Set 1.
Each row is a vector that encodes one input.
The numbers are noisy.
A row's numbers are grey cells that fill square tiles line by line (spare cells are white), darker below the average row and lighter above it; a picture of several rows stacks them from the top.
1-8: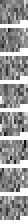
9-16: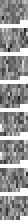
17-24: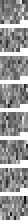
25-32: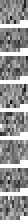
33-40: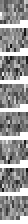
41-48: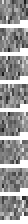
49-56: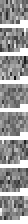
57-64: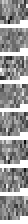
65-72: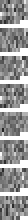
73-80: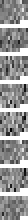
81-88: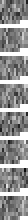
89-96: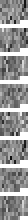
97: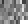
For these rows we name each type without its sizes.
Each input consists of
a node of a tree.
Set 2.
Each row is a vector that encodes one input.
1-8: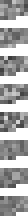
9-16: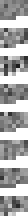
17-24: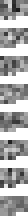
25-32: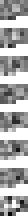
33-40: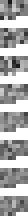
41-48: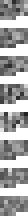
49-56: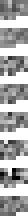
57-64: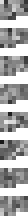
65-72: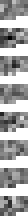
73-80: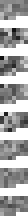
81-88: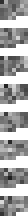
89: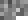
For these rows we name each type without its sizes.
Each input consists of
a point on a line.
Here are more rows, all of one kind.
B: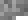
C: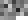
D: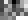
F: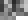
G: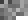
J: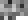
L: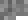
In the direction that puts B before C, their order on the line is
B, L, J, F, G, C, D.
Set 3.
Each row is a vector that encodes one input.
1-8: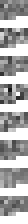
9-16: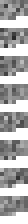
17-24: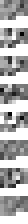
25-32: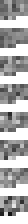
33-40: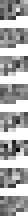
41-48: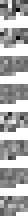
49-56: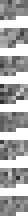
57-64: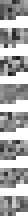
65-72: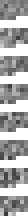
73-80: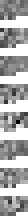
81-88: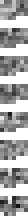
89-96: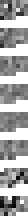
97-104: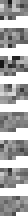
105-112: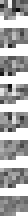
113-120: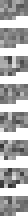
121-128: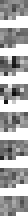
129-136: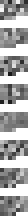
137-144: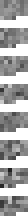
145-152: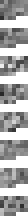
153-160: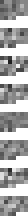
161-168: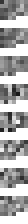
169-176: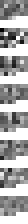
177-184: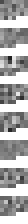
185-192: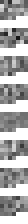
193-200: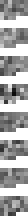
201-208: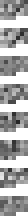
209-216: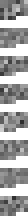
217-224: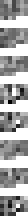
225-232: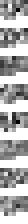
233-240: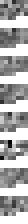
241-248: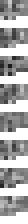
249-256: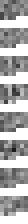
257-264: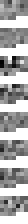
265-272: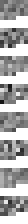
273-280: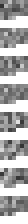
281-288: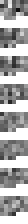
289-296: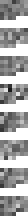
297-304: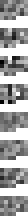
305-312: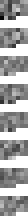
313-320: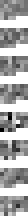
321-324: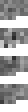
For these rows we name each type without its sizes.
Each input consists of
a point on a line.
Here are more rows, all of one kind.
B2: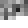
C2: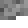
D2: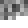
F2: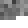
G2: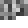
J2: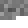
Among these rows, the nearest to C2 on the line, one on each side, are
D2 and F2.
